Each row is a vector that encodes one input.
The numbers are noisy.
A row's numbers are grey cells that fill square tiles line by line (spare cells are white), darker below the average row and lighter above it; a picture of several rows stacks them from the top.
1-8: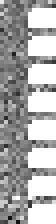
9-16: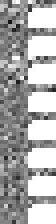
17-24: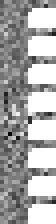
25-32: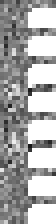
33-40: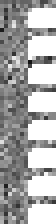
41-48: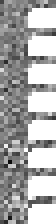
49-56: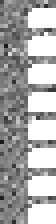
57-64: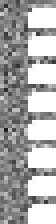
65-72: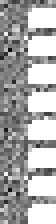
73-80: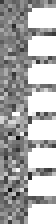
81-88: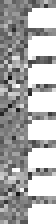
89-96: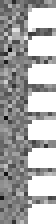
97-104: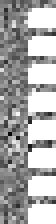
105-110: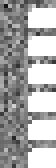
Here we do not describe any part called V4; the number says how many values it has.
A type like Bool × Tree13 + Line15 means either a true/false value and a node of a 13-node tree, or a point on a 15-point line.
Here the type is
(Bool × Bool × Bool + Unit) × V4 + Line6.
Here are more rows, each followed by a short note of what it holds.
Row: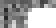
a value of V4
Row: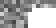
three true/false values and a value of V4
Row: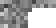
three true/false values and a value of V4
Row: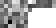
a point on a 6-point line
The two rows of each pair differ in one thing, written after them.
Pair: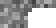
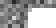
the value of V4
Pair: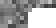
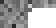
the value of V4
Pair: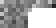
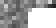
one of the three true/false values
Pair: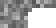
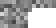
one of the three true/false values
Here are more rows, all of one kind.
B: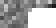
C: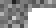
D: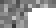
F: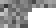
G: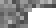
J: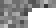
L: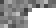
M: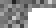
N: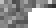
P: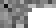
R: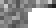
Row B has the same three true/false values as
D and R.
